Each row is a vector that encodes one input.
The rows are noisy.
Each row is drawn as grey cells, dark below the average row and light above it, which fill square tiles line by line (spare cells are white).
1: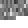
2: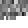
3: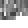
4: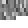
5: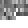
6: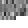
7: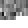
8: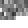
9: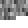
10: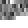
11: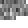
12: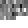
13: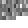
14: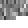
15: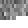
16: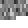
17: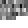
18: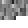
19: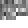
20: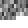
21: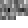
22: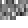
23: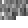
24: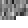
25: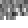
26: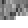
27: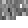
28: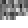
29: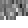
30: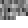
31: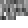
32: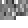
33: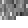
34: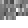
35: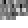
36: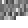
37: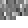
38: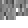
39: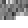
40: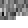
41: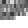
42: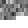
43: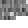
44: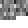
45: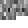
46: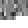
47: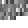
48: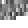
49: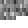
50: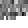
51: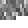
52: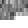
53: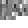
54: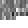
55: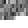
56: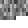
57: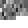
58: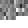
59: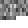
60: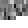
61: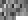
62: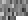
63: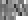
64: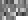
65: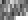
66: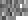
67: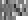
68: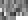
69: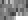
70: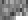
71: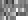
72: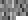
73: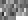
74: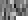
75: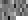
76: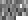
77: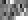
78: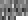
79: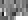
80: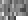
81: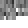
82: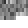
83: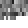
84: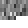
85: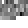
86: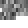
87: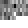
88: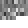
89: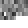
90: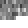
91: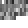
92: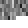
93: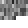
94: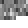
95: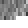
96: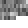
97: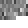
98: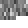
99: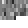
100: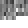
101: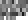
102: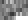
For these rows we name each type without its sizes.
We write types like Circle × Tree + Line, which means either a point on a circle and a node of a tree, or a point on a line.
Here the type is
(Bool × Bool × Bool + Line) × Line.
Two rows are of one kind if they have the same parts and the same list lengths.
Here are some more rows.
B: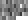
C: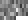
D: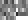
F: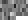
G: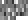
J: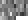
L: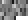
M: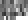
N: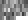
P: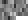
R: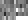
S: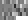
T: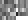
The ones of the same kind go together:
B, C, D, F, G, J, L, P, R, S, T
M, N

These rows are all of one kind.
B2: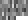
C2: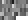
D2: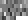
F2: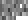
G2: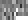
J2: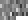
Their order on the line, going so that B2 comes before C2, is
D2, F2, B2, G2, J2, C2.
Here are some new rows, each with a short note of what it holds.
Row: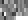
a point on each of two lines
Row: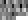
a point on each of two lines
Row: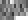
a point on each of two lines
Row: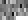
a point on each of two lines
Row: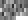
a point on each of two lines
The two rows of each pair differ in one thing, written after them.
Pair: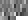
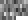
the place on the line
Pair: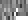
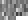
one of the three true/false values
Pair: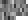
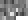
the place on the line
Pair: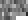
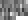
one of the three true/false values
